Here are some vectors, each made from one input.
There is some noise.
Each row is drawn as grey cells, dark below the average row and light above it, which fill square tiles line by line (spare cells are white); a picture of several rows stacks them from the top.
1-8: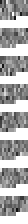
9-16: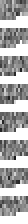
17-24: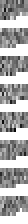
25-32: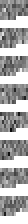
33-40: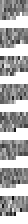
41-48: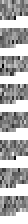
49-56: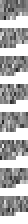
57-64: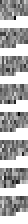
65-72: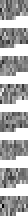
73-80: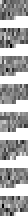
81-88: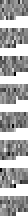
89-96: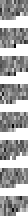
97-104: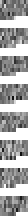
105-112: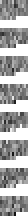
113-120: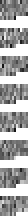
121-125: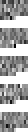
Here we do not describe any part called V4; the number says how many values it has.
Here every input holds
a true/false value, together with either a point on a 9-point line, or a value of V4.
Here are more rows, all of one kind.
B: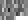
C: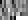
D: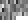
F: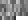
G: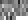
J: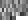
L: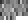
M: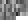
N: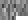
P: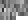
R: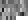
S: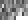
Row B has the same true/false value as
F, M and N.
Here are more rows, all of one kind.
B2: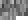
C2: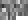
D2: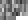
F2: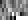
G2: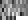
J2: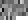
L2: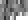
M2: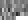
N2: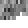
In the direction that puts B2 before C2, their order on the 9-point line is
L2, N2, D2, M2, J2, B2, C2, F2, G2.
